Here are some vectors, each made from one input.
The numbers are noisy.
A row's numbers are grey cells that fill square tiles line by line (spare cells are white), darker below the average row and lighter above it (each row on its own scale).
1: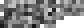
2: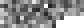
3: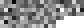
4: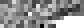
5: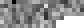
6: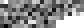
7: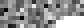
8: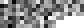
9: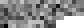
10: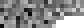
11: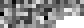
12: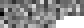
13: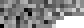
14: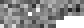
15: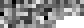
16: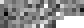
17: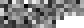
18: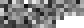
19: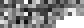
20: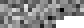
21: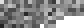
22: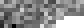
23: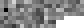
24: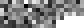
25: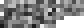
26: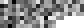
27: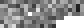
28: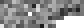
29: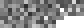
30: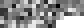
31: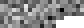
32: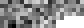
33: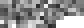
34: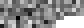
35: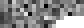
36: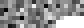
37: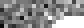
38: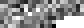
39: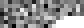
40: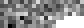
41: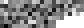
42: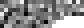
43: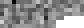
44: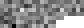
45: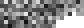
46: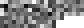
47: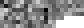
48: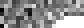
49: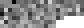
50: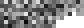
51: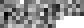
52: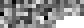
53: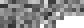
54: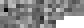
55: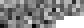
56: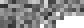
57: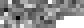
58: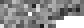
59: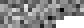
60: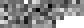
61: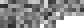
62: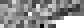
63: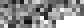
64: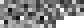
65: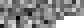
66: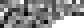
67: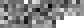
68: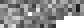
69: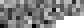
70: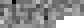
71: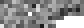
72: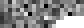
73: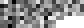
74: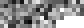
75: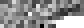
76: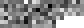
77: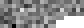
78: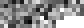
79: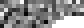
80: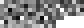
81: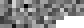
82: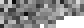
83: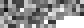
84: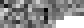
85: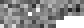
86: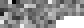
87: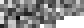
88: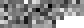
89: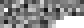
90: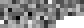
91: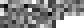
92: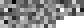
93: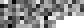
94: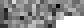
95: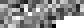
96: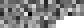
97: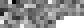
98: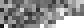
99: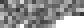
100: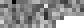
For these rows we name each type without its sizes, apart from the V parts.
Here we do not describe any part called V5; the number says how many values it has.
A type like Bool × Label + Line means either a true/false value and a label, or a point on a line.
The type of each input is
(Bool × Bool × Bool × Bool + Unit) × V5 + Line.
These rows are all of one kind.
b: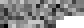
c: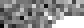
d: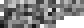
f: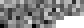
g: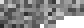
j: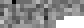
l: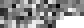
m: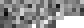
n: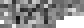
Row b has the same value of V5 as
l and m.
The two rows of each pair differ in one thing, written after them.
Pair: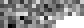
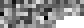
one of the four true/false values
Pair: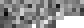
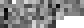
one of the four true/false values
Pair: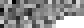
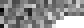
one of the four true/false values
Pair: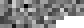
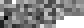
the value of V5
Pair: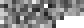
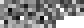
the value of V5
